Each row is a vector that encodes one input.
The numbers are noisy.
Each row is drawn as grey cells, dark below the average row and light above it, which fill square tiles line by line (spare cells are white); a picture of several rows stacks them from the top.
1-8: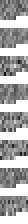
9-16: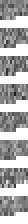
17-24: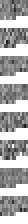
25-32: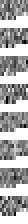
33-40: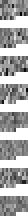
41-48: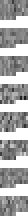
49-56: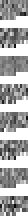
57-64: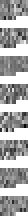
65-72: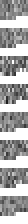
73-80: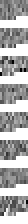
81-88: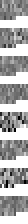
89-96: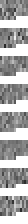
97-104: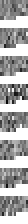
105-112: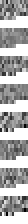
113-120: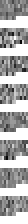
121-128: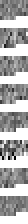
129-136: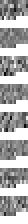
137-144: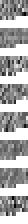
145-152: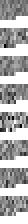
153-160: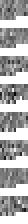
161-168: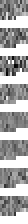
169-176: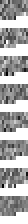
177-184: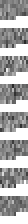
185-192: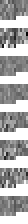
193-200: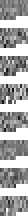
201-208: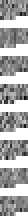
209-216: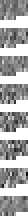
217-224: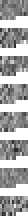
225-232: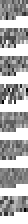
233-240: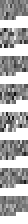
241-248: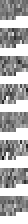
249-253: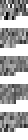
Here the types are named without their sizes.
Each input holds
a point on a circle and a point on a line, together with either a point on a line, or four true/false values.
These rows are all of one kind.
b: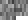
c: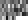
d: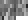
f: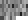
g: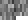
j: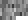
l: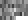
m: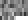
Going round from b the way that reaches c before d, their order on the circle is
b, j, c, g, l, f, d, m.
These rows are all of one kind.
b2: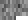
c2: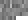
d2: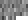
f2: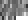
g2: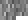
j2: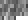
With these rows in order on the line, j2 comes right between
b2 and g2.
